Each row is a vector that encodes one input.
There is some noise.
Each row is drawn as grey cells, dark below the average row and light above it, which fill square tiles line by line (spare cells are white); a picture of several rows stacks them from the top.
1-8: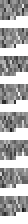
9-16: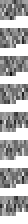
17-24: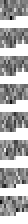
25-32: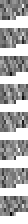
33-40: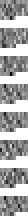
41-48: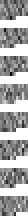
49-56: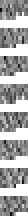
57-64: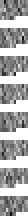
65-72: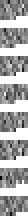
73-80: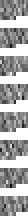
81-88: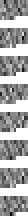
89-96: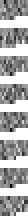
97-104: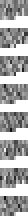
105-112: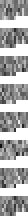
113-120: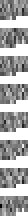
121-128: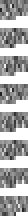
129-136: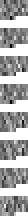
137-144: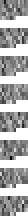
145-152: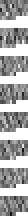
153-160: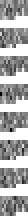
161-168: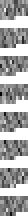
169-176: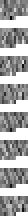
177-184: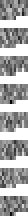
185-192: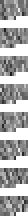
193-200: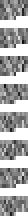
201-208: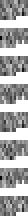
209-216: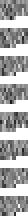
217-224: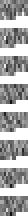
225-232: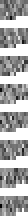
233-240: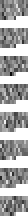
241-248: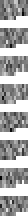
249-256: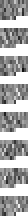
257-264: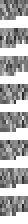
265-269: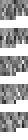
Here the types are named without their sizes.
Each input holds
either four true/false values, or a list of points on a line.
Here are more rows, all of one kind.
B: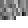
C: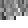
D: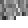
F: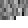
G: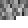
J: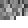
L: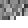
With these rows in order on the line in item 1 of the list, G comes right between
F and J.
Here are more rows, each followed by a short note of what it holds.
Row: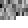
the empty list
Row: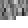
a list of three items
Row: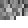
a list of two items
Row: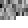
the empty list
